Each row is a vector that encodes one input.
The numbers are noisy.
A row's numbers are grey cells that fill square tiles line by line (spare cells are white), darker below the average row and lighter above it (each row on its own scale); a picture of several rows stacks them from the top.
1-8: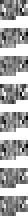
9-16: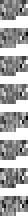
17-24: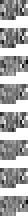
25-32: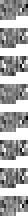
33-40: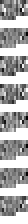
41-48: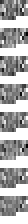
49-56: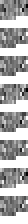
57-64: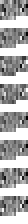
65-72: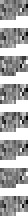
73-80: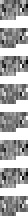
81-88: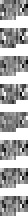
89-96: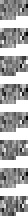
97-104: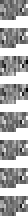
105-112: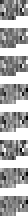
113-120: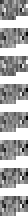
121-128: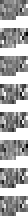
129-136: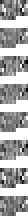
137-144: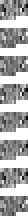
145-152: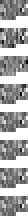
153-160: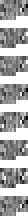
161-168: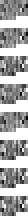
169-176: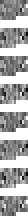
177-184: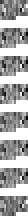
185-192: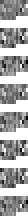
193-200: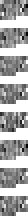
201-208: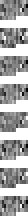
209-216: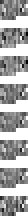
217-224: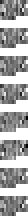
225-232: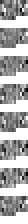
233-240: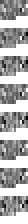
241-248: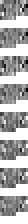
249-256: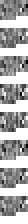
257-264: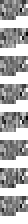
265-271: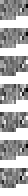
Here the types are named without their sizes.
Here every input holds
a node of a tree and a true/false value.
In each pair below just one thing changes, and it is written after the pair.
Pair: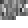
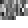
the node of the tree
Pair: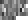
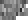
the node of the tree
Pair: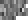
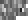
the node of the tree
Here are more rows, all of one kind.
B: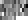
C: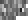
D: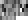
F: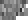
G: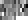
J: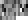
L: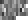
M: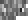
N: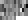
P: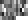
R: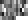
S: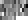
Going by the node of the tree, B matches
C, G, M and S.
